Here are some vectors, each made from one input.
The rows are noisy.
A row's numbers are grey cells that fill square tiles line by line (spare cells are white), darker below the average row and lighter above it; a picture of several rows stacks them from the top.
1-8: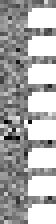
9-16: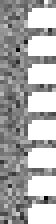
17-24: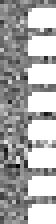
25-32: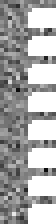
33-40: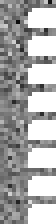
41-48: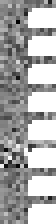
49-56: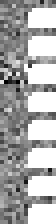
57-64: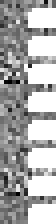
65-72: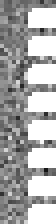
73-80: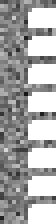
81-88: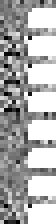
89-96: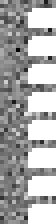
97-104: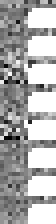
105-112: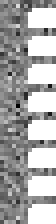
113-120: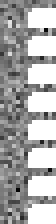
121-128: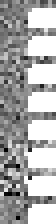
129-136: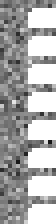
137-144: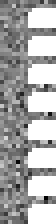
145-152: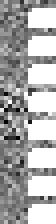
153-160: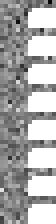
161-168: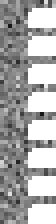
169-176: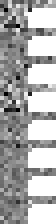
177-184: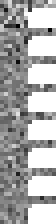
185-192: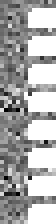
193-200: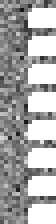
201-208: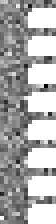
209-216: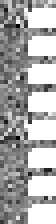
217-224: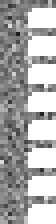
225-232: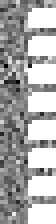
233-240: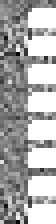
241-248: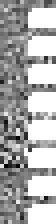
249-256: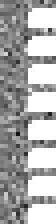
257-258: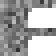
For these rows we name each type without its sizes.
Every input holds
either a point on each of three circles and four true/false values, or a point on a line.
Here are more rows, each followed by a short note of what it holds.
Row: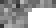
a point on each of three circles and four true/false values
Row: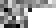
a point on a line
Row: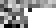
a point on a line
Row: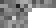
a point on each of three circles and four true/false values
